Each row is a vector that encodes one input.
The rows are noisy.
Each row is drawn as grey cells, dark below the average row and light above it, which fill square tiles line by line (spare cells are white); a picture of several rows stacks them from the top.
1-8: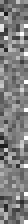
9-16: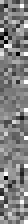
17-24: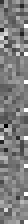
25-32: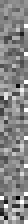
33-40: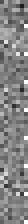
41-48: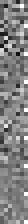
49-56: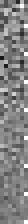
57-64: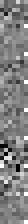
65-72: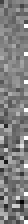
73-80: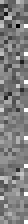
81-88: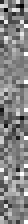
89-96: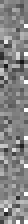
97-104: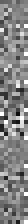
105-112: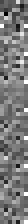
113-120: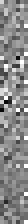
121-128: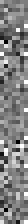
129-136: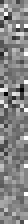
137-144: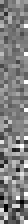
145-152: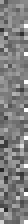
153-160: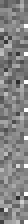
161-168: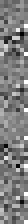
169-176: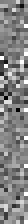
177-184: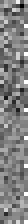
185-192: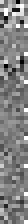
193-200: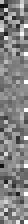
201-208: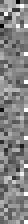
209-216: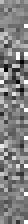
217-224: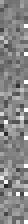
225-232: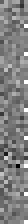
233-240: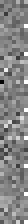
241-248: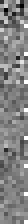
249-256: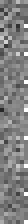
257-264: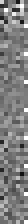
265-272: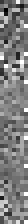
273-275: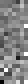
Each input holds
either a point on a 4-point line, or four true/false values.
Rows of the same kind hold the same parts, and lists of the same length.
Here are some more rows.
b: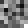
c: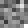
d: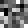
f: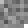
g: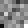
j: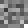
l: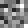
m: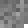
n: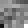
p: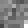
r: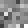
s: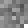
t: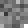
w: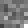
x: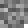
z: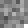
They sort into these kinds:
b, g, n, p, w
c, d, f, j, l, m, r, s, t, x, z

